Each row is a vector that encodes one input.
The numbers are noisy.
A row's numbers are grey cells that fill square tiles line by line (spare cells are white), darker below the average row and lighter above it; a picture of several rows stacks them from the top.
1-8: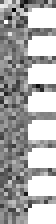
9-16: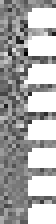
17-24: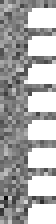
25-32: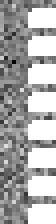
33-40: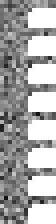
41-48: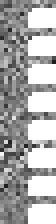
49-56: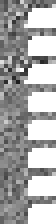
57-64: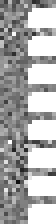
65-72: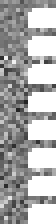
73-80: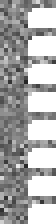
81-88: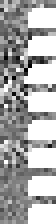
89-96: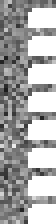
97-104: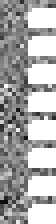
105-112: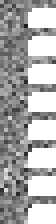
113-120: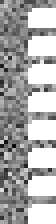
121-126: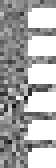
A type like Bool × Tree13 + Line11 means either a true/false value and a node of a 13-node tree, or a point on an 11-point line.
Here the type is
(Circle6 + Label10) × Tree8.
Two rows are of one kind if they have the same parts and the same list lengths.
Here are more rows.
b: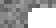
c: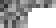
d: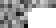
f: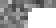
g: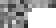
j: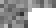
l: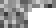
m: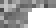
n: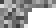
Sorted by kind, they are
b, f, l
c, d, g, j, m, n

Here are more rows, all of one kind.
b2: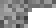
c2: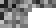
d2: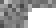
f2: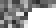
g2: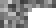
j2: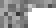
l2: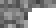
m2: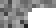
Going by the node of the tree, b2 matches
g2 and l2.
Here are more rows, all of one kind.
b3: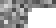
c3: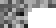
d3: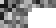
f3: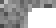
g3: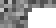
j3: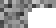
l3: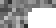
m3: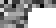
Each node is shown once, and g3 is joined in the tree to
c3 and l3.
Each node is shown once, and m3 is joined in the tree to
j3.
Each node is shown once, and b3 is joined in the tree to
f3.
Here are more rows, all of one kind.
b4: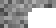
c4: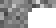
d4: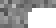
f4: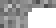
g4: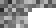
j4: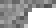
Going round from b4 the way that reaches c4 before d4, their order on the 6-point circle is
b4, c4, j4, f4, g4, d4.
